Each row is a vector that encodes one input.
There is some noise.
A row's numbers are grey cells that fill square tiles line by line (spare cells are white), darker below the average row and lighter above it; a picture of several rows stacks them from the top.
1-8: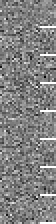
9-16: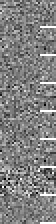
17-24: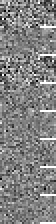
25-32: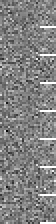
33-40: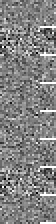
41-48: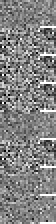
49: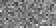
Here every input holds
a list of up to two points on a 4-point line.
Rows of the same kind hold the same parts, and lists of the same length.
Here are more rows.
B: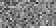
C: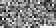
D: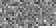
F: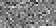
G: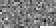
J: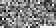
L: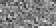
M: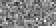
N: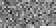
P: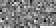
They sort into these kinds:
B, D, F, L, M, N
C, J
G, P

